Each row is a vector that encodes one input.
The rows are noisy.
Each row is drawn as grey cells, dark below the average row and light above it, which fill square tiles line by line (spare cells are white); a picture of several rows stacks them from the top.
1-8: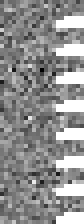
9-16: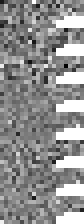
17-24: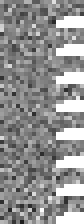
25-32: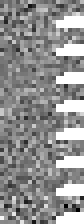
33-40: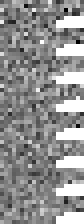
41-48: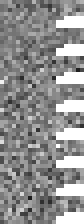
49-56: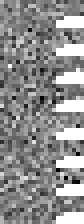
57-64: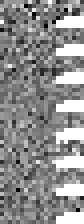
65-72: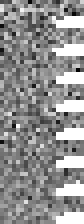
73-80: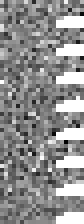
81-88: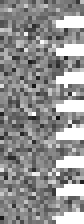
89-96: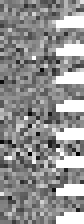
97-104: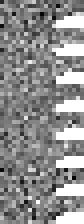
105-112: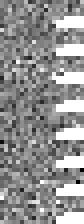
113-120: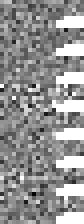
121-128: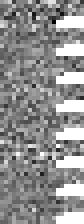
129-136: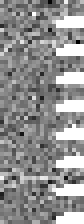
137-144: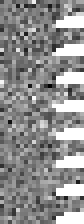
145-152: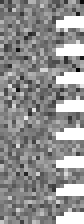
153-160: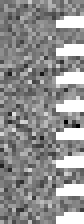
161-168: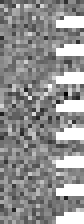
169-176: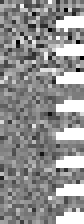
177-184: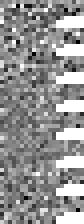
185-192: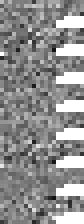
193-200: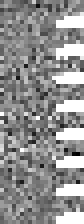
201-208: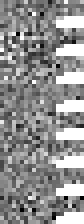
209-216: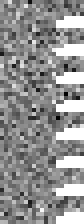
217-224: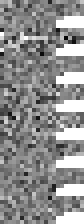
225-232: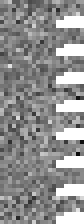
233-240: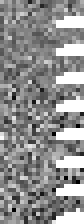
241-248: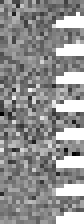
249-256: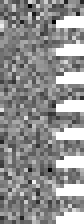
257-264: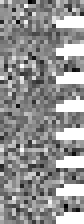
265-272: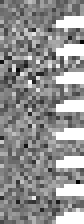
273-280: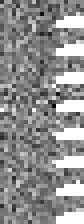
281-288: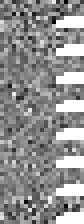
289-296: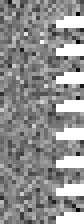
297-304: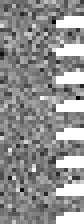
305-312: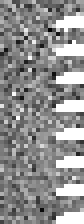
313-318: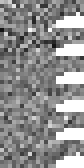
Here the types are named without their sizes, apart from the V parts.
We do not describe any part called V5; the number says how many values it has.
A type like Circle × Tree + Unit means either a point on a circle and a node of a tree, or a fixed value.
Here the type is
((Bool × Bool × Bool × Bool + Tree) × (Circle + Line) + V5) × Line.
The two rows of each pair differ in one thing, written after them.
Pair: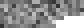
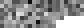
the place on the circle
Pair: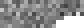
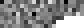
the place on the circle
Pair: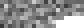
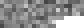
one of the four true/false values
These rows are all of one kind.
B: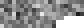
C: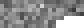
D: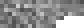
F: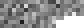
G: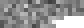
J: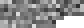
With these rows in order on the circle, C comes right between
D and J.
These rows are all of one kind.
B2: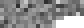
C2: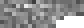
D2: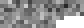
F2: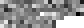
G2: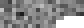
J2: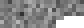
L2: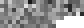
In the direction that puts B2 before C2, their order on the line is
D2, B2, L2, C2, J2, G2, F2.
